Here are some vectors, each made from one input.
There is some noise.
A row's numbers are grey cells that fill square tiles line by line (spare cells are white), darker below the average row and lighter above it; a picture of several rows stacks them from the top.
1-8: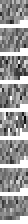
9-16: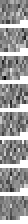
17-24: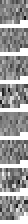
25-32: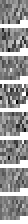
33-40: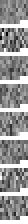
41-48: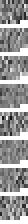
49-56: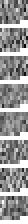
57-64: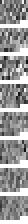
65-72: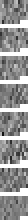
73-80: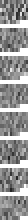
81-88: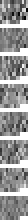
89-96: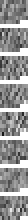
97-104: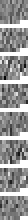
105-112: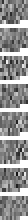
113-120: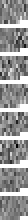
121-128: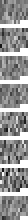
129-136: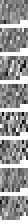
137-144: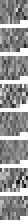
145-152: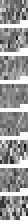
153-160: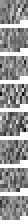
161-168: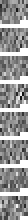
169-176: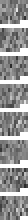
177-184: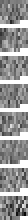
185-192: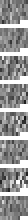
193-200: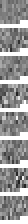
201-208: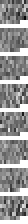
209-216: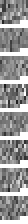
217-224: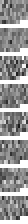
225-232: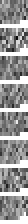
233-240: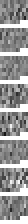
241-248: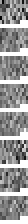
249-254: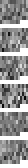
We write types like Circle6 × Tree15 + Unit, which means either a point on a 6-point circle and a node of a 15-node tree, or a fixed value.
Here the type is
Circle9 × (Circle9 × (Line5 + Line7) + Label5).
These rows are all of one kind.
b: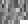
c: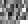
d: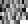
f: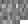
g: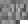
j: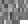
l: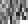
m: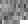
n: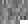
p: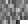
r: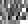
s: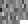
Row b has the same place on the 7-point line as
j and m.
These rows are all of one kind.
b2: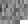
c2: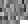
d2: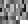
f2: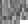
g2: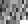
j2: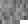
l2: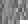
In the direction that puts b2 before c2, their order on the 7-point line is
j2, b2, l2, d2, f2, c2, g2.
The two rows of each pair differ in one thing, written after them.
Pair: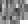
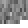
the place on one of the two 9-point circles
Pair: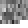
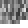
the place on the 5-point line
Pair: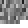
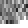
the place on one of the two 9-point circles
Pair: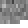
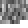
the place on one of the two 9-point circles
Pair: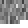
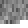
the place on one of the two 9-point circles
